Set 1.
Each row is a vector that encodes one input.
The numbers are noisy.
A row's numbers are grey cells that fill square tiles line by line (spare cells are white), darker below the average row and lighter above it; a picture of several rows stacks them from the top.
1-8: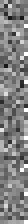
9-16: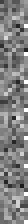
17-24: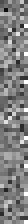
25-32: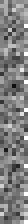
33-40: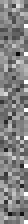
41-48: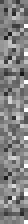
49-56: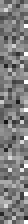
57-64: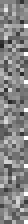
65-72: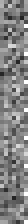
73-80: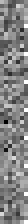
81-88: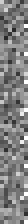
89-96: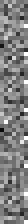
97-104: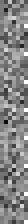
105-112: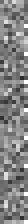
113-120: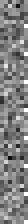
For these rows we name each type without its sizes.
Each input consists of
either a point on a circle, or a point on a line.
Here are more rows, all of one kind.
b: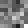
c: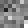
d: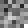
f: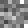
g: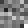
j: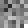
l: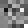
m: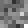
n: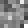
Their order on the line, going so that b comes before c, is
m, b, l, g, f, n, c, j, d.
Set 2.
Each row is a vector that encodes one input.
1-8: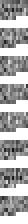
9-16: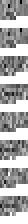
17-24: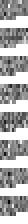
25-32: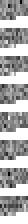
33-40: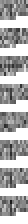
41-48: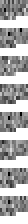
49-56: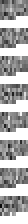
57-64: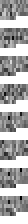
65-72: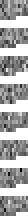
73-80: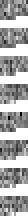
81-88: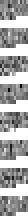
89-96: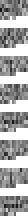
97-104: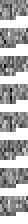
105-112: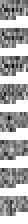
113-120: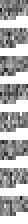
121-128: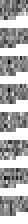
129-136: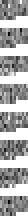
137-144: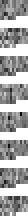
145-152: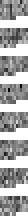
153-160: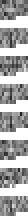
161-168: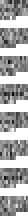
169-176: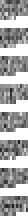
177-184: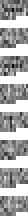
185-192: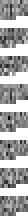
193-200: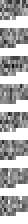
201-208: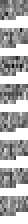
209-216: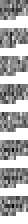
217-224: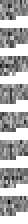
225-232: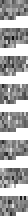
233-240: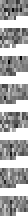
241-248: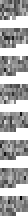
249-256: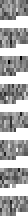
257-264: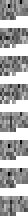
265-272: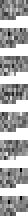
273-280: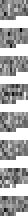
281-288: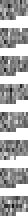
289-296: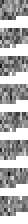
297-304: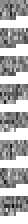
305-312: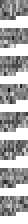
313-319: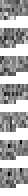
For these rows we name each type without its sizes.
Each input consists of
either a node of a tree, or three true/false values.
